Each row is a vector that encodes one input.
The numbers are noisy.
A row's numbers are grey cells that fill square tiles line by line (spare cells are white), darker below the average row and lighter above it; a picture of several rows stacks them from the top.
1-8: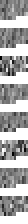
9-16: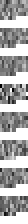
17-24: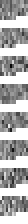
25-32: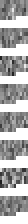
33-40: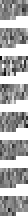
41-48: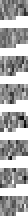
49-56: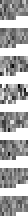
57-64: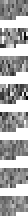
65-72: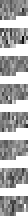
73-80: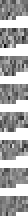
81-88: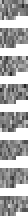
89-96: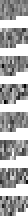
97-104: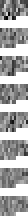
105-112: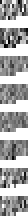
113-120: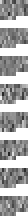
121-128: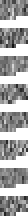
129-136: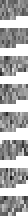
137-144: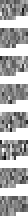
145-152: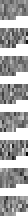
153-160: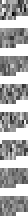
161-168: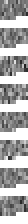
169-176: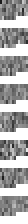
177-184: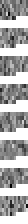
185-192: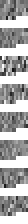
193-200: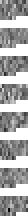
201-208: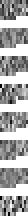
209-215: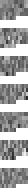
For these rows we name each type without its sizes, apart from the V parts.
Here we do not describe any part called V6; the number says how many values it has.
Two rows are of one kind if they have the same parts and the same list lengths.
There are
5 kinds of row.
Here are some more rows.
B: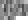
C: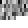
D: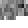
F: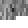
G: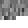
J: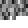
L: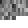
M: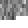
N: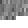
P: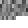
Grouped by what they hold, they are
B, D, L
C
F, N, P
G, J
M

